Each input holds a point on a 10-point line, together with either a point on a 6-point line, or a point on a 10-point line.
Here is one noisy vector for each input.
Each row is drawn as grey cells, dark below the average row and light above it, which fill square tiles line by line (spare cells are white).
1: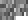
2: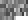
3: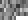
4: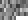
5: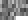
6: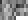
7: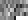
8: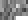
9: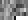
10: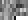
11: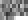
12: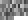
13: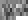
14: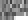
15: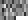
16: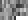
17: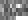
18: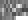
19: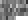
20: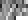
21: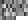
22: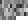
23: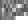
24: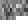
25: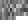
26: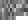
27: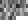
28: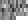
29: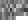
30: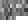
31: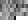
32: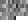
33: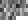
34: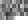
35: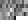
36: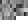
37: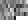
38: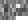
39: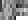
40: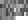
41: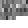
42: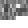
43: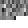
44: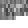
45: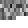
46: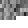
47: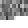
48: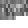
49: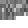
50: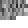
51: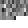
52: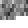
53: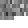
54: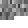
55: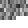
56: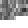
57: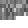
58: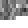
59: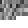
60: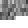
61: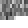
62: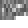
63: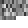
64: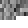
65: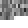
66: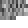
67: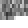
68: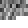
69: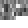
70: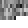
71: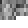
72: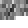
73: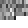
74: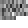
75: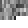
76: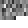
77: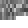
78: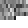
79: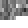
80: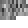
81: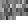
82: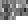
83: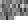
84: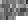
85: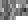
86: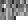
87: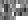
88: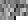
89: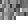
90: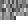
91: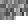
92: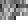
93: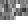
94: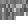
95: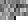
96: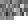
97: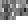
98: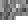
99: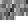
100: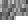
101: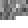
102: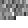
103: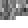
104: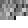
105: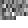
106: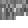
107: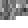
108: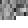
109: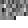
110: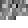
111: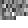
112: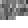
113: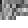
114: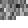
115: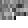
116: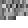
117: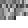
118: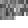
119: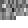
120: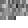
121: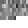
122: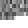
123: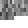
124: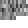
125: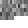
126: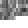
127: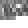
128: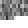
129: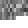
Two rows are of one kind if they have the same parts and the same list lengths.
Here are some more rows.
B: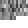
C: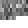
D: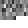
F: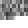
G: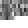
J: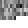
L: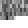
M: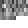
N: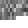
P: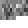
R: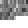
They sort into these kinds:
B, D, J, M
C, F, G, L, N, P, R

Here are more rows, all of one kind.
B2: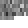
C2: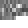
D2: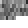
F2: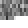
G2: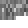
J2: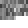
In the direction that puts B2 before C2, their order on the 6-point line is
B2, F2, D2, J2, G2, C2.
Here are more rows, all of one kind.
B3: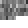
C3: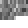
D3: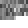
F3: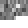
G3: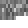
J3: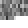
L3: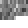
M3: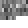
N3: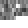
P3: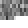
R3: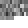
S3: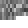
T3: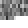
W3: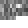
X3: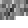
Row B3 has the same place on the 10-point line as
J3, M3, P3 and T3.
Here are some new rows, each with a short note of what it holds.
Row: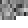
a point on each of two 10-point lines
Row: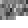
a point on a 6-point line and a point on a 10-point line
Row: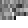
a point on each of two 10-point lines
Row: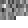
a point on each of two 10-point lines
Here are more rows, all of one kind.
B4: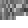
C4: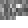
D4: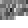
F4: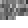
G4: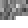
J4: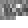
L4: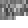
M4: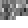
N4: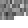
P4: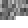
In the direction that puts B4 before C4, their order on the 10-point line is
L4, N4, B4, D4, J4, C4, F4, M4, P4, G4.
